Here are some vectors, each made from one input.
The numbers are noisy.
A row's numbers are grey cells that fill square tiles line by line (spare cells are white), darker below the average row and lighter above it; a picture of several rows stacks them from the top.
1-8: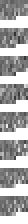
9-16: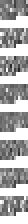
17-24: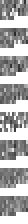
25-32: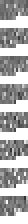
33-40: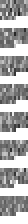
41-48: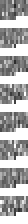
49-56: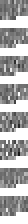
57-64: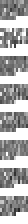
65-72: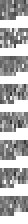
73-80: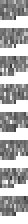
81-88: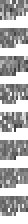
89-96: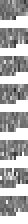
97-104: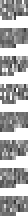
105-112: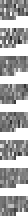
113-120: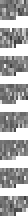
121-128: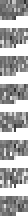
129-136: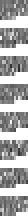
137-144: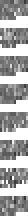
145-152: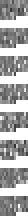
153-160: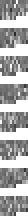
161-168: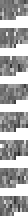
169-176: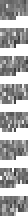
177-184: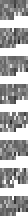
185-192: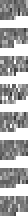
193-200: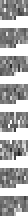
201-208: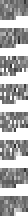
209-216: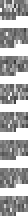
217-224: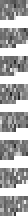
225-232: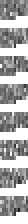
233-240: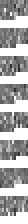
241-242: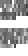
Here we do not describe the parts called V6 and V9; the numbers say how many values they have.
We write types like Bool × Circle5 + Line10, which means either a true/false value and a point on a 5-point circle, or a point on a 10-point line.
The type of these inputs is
Bool × Label10 + V6 × V9.
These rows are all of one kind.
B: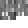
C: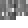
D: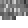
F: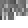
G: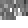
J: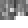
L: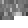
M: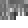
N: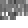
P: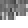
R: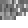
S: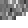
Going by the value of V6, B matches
C, J, M and N.
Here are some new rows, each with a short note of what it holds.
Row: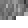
a value of V6 and a value of V9
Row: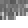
a value of V6 and a value of V9
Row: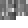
a value of V6 and a value of V9
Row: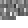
one of 10 labels and a true/false value
